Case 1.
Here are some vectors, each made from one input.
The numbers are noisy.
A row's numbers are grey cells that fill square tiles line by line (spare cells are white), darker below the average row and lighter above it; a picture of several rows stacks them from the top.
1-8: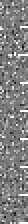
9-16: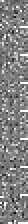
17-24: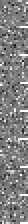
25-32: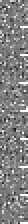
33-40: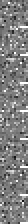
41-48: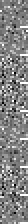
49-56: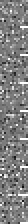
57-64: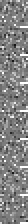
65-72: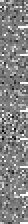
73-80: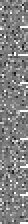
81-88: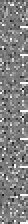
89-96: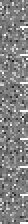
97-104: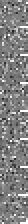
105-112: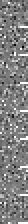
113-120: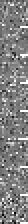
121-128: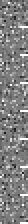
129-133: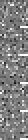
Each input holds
a list of up to two points on an 8-point circle.
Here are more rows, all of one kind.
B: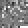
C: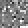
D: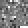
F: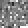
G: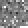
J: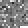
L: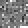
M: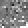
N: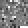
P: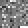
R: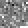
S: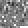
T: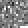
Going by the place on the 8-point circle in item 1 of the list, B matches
C and T.
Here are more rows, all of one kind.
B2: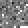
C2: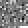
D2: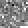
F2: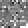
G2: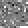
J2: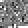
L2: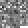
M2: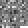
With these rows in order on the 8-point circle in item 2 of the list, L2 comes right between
G2 and M2.
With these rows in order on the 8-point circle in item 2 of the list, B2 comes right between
C2 and J2.
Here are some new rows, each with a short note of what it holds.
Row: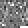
a list of one item
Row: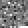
a list of one item
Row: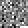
the empty list
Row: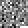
the empty list
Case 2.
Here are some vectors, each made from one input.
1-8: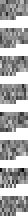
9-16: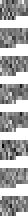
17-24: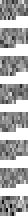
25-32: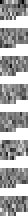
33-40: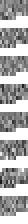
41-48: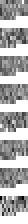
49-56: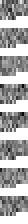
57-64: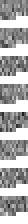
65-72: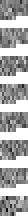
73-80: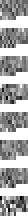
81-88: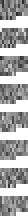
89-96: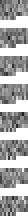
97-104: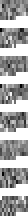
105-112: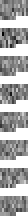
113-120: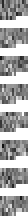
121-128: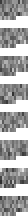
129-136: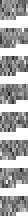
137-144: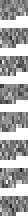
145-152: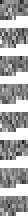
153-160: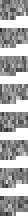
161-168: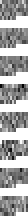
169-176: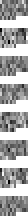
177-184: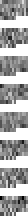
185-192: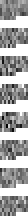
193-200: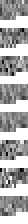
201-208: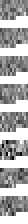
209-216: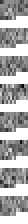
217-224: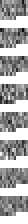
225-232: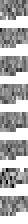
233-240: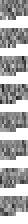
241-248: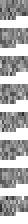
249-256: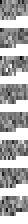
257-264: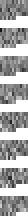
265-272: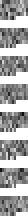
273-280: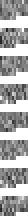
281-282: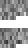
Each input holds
a point on a 10-point line and a true/false value.
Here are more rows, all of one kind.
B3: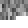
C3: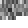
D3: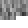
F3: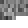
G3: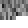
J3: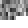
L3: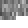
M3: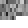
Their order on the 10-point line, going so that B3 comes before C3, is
F3, G3, B3, J3, L3, M3, D3, C3.
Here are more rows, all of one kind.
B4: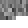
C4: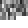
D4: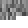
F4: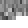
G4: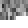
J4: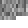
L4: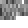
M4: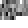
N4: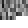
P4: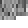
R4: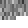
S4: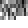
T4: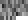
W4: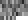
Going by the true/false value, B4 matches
C4, D4, F4 and L4.
